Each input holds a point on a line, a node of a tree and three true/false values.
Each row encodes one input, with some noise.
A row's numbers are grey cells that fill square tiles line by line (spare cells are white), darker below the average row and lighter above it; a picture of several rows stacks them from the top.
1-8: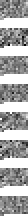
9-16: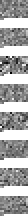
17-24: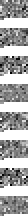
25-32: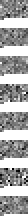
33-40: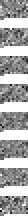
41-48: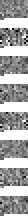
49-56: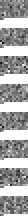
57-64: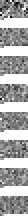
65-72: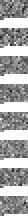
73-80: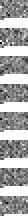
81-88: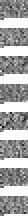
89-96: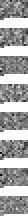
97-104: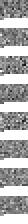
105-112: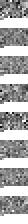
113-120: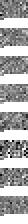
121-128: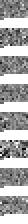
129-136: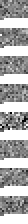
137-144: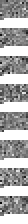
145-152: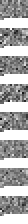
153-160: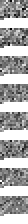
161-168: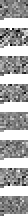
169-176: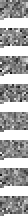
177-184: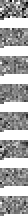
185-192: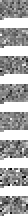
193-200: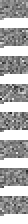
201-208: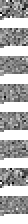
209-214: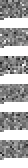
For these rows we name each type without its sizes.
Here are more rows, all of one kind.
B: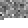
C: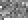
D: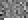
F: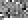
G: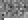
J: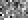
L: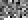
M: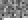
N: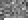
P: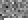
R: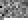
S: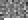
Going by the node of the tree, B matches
C, F, M and R.
